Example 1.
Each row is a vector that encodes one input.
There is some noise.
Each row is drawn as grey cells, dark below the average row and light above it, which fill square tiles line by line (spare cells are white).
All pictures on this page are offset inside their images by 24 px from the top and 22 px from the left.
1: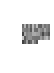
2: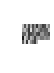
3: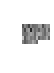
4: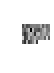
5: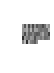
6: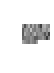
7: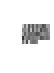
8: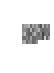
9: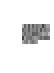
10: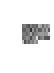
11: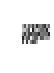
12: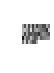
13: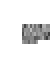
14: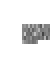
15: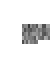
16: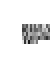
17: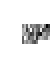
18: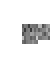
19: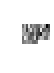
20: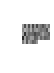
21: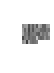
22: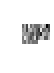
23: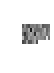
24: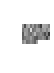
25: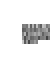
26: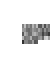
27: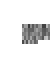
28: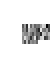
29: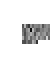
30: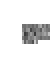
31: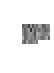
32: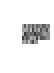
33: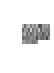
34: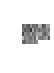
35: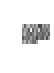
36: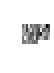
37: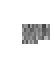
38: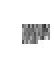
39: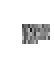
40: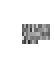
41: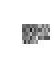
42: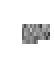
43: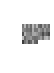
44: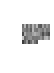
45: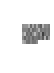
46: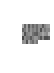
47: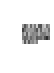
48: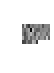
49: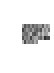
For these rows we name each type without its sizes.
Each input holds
a list of points on a line.
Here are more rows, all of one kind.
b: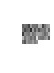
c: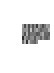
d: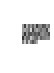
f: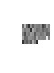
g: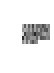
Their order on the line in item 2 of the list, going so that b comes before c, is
b, c, f, g, d.
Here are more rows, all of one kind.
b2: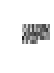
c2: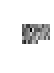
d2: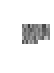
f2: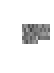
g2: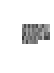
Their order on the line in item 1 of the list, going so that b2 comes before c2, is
g2, b2, f2, d2, c2.
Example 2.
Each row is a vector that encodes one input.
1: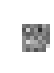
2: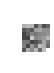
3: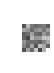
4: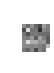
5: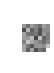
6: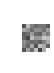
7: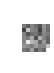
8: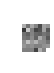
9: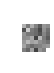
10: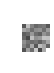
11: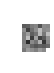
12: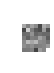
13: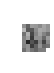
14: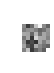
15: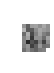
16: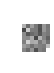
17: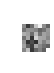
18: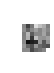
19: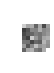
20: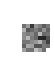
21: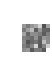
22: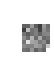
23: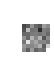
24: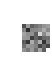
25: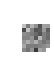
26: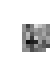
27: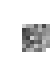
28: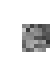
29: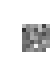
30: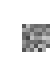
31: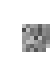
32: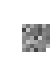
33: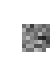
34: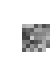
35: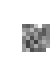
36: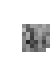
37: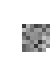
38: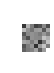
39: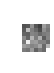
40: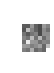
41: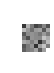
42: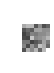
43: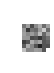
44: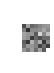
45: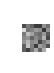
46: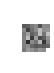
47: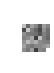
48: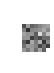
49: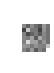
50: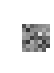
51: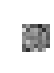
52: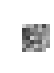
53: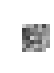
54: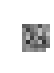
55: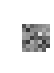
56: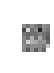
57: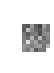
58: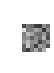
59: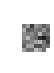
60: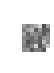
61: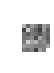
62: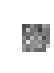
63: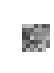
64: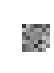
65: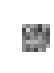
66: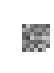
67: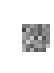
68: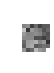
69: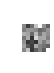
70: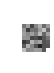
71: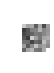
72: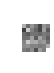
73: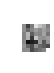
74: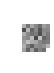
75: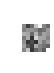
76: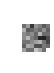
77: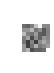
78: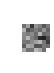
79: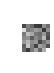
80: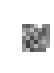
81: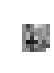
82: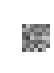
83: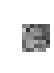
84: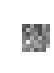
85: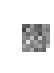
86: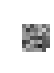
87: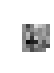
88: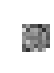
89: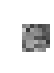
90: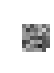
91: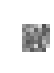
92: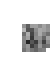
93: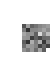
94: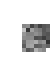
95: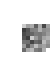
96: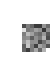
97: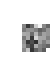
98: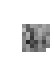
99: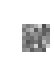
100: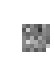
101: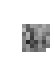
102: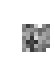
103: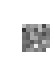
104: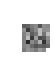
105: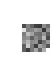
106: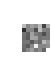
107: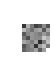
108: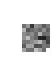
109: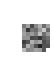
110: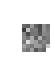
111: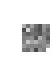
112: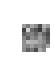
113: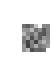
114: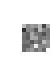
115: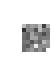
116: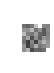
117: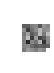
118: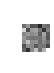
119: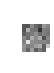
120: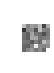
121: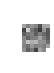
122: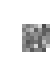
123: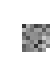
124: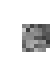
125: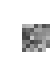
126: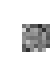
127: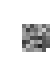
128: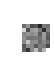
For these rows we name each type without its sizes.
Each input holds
either a point on a circle, or a point on each of two lines.
